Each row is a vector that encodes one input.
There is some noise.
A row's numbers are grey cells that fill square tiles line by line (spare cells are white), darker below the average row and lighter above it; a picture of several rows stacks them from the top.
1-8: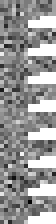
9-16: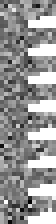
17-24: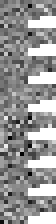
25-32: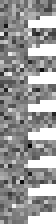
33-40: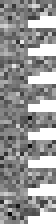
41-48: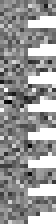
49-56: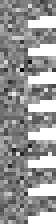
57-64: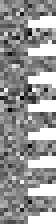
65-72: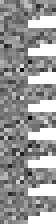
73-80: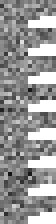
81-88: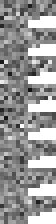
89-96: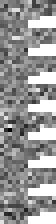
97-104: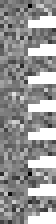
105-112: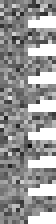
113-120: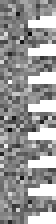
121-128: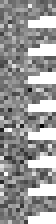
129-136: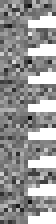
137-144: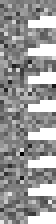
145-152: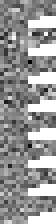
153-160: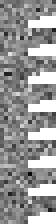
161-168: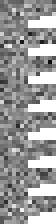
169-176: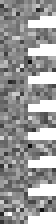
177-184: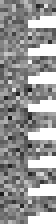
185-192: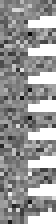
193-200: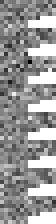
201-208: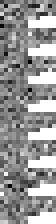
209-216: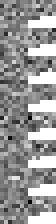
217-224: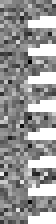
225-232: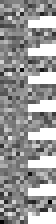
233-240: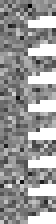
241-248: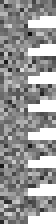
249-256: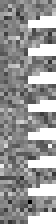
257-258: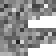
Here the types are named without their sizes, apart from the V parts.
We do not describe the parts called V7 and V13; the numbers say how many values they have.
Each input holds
a point on a circle, a value of V7 and a value of V13, together with either a fixed value, or four true/false values.
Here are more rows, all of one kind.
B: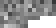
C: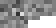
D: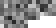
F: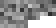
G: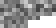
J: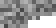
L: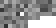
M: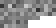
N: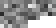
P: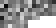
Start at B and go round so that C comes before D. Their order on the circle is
B, M, G, N, P, F, J, L, C, D.
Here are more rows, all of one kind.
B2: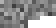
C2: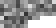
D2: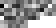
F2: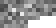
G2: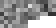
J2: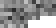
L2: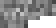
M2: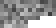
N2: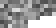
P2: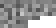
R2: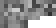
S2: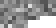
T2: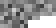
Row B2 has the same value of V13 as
C2, D2 and F2.
